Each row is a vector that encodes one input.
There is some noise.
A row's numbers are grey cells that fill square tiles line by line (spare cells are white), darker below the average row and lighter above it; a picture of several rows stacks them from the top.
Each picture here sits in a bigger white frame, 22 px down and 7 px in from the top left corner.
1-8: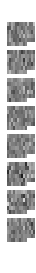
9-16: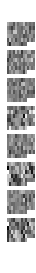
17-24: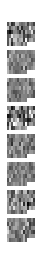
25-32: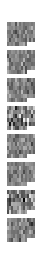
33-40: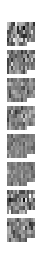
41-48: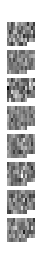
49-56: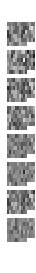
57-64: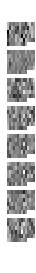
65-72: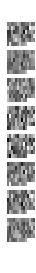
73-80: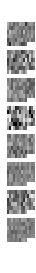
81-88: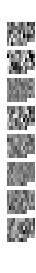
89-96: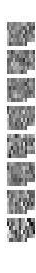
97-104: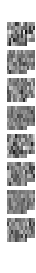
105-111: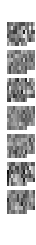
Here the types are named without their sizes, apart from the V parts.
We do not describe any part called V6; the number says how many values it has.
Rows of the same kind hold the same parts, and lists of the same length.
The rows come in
2 kinds.
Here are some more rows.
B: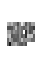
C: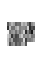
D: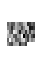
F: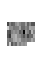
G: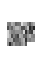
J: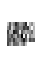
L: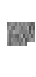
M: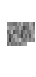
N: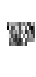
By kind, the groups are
B, D, N
C, F, G, J, L, M

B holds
a label, a true/false value and a value of V6.
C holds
a label.
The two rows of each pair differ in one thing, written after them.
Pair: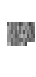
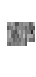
the label
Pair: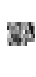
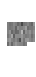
the label
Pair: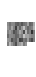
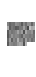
the true/false value
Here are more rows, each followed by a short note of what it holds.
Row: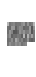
a label, a true/false value and a value of V6
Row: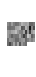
a label
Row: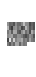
a label, a true/false value and a value of V6
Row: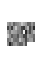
a label
